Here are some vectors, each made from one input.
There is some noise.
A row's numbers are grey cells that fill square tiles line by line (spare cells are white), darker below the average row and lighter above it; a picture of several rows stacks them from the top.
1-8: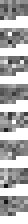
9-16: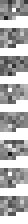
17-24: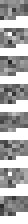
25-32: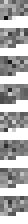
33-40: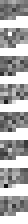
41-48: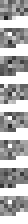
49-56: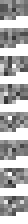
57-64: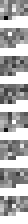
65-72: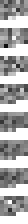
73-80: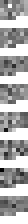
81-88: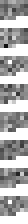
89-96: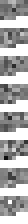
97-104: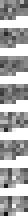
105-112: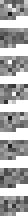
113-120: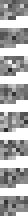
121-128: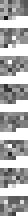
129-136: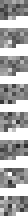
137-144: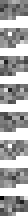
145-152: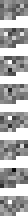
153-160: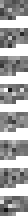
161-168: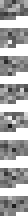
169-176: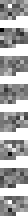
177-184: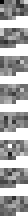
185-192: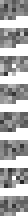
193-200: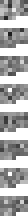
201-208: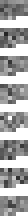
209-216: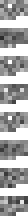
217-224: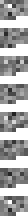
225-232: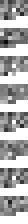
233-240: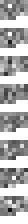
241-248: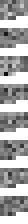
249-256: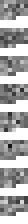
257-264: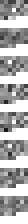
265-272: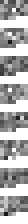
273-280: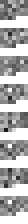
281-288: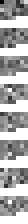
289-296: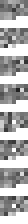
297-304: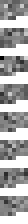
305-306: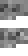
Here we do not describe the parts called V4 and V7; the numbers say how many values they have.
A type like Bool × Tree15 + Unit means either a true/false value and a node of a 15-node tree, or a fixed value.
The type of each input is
List3(Line8) + V4 × V7.
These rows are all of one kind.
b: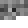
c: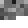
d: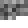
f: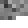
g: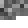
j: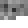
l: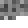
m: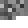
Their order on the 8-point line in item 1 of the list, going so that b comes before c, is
d, b, j, l, f, m, g, c.
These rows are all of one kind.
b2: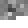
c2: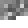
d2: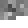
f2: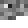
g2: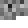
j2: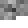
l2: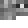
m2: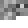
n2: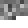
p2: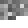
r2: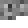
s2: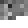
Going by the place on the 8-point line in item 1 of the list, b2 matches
c2 and d2.
